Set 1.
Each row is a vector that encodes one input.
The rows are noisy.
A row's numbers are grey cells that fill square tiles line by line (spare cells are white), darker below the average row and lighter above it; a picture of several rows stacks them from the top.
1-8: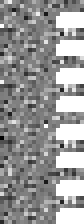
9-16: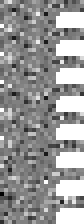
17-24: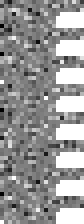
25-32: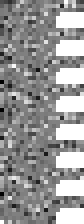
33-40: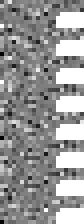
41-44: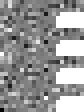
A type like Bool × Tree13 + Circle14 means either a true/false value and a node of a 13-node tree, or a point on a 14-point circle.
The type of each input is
Bool × Line5.
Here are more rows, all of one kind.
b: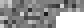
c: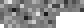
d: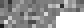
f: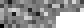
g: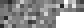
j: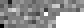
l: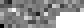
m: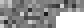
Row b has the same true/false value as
c and m.
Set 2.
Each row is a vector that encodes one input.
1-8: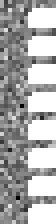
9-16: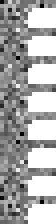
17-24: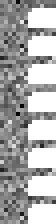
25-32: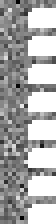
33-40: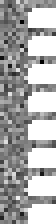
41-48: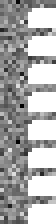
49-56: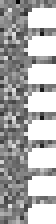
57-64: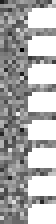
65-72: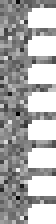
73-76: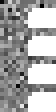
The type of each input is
Bool × Bool × Bool + Line5.
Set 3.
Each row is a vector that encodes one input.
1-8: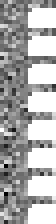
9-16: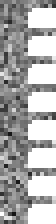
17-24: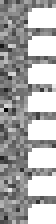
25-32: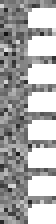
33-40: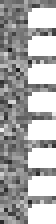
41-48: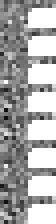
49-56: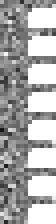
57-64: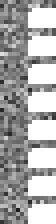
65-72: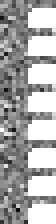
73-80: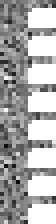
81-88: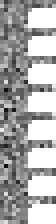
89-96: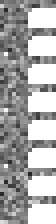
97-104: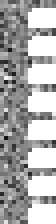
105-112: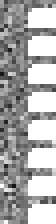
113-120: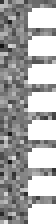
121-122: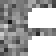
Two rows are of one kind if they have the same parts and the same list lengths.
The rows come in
2 kinds.
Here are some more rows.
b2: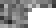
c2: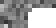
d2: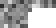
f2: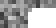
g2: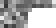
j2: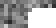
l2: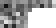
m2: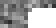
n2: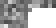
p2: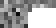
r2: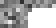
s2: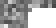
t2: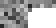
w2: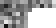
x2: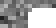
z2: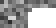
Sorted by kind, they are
b2, c2, f2, g2, j2, l2, m2, n2, s2, w2, x2, z2
d2, p2, r2, t2

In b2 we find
a point on a 9-point line and three true/false values.
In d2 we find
a point on a 9-point line.
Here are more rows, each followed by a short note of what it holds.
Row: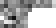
a point on a 9-point line
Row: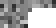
a point on a 9-point line
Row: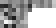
a point on a 9-point line
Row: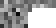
a point on a 9-point line
